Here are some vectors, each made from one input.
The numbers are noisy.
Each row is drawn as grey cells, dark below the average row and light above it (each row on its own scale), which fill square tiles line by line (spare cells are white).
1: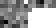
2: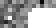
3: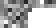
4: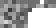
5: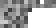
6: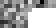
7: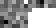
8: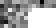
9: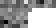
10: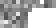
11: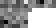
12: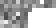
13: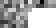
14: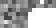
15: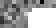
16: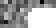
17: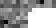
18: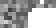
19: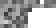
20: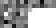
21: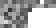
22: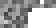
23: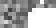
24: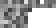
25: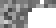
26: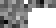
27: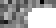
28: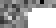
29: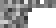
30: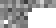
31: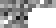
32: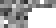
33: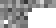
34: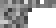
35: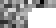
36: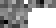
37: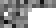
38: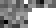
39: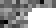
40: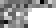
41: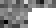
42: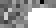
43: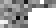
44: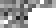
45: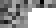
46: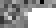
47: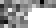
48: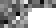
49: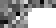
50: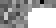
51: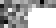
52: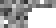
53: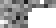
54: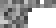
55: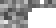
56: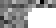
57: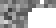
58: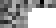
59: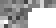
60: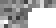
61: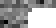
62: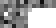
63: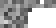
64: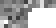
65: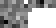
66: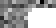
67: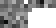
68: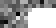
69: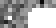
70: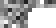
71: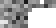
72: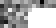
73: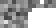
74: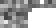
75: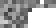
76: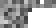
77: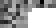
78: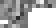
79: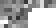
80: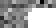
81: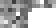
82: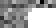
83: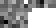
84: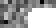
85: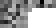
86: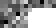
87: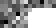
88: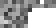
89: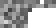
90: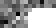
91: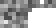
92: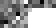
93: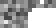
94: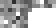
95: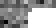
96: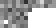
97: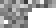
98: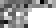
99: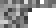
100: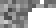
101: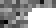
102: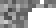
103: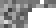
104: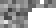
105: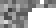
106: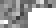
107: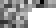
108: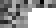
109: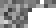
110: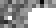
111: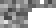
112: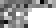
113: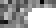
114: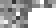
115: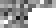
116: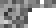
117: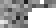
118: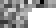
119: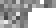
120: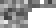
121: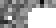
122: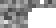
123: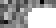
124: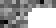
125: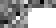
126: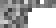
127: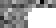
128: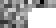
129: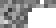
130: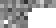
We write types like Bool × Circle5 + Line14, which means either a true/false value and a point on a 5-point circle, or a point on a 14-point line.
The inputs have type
Bool × (Label10 + Line10).
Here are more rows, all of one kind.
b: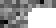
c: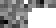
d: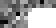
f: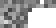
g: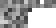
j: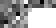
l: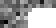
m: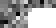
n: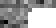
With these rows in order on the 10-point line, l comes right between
b and d.
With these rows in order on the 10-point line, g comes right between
c and n.
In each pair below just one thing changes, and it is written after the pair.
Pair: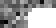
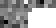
the place on the 10-point line
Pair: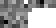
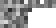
the true/false value
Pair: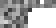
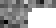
the true/false value
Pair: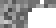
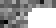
the true/false value
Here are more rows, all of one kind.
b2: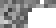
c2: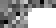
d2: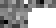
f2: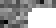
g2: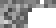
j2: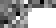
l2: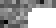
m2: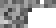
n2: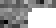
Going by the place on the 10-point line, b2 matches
f2, g2 and l2.
